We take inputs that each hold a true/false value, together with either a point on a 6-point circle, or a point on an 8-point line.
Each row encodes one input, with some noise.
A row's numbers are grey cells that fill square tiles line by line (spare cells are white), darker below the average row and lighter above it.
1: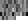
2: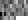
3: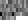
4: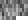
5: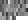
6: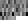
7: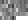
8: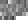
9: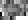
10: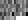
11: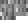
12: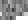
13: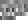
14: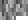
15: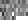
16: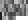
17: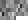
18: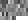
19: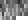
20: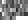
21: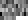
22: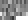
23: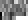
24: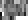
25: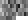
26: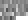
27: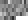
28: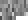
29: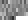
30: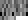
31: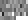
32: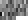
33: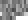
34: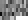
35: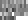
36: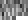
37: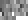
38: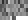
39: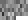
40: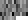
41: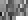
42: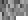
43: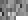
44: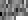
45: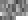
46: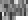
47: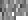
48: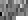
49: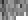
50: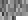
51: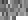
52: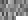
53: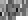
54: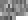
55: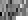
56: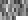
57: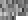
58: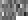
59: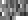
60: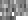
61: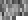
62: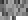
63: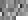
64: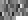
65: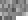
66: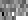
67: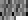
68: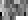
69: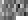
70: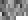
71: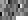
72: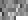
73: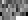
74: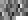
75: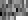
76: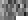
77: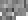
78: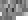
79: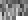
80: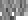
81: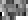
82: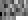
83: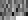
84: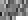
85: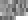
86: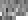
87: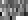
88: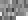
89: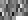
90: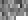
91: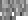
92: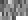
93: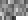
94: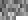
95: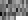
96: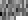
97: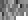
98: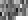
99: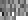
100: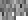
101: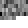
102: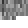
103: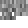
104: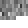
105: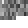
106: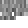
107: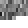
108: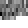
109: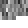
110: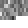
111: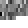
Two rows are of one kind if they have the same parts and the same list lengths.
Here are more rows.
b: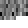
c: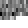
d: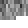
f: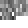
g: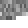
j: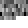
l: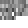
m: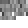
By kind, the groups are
b, c, j
d, f, g, l, m

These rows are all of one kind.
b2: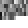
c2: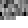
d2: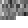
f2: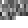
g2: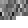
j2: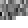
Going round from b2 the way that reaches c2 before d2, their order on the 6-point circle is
b2, c2, f2, d2, g2, j2.
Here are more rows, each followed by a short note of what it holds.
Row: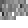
a point on an 8-point line and a true/false value
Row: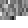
a point on an 8-point line and a true/false value
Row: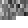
a point on a 6-point circle and a true/false value
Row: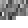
a point on a 6-point circle and a true/false value
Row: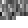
a point on a 6-point circle and a true/false value
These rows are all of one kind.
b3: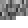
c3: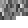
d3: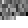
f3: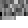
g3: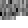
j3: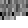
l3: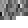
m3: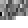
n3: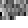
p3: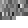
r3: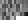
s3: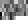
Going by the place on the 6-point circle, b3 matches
g3 and m3.
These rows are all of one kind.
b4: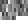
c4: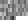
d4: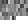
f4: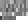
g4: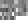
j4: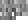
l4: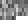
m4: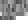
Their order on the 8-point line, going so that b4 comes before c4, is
l4, b4, d4, c4, m4, f4, j4, g4.
